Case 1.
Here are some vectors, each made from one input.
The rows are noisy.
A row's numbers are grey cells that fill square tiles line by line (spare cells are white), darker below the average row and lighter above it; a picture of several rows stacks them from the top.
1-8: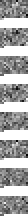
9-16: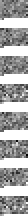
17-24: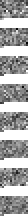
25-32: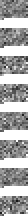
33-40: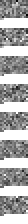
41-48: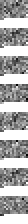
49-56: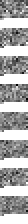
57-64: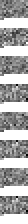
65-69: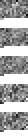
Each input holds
a true/false value, together with either a fixed value, or a point on a 4-point line and a point on a 5-point line.
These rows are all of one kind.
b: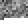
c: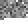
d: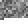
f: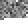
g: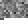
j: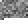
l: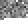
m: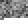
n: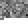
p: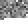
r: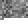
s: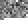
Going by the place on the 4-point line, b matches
d, g and j.
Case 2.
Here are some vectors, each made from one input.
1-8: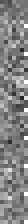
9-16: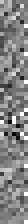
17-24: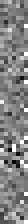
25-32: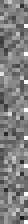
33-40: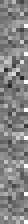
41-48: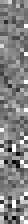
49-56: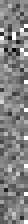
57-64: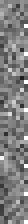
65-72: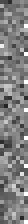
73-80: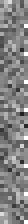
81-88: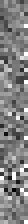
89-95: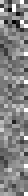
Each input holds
a list of up to two points on a 5-point line.
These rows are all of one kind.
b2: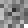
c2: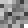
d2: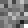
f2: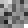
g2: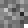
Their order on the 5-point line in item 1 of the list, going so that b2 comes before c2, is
d2, g2, b2, c2, f2.
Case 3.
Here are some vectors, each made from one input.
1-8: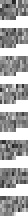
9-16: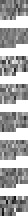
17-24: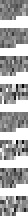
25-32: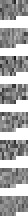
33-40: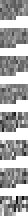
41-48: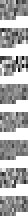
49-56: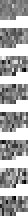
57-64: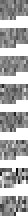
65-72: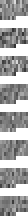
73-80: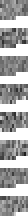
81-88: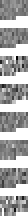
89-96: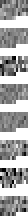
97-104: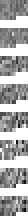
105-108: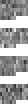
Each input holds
either a point on an 11-point circle and a true/false value, or a fixed value.
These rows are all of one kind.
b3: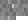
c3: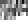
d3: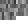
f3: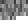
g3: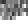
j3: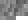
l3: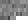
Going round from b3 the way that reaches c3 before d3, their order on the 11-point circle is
b3, c3, g3, l3, j3, d3, f3.
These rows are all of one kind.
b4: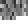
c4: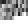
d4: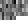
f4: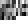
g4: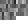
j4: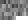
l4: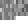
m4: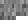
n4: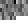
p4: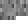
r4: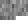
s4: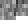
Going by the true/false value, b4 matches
d4, n4 and s4.
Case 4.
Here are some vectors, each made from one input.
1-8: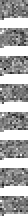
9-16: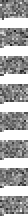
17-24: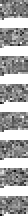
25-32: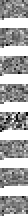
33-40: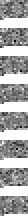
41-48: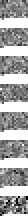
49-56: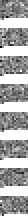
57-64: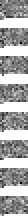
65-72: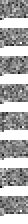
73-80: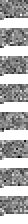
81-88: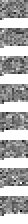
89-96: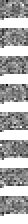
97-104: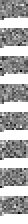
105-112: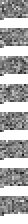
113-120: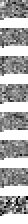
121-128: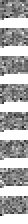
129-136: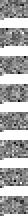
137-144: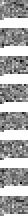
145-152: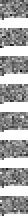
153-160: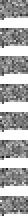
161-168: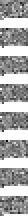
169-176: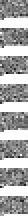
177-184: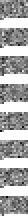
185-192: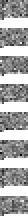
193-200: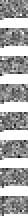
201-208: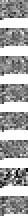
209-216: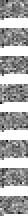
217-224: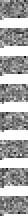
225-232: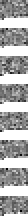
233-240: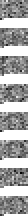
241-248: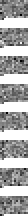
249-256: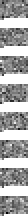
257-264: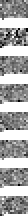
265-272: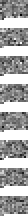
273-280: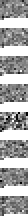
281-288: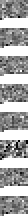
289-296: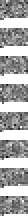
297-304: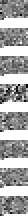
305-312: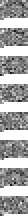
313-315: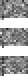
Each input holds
a list of up to two items, each a point on a 5-point line and a point on a 7-point line.
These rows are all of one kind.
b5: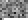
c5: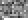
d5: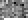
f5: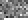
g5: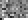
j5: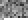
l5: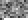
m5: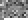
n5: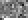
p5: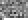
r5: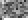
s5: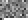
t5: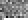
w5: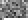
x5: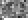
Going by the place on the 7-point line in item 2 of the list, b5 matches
j5, m5, p5 and t5.
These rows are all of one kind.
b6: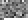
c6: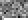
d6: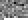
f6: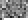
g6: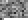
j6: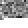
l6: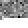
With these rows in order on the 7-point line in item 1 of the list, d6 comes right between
c6 and j6.
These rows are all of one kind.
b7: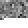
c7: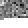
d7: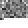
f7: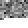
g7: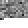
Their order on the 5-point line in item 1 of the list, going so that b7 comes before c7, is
d7, g7, f7, b7, c7.
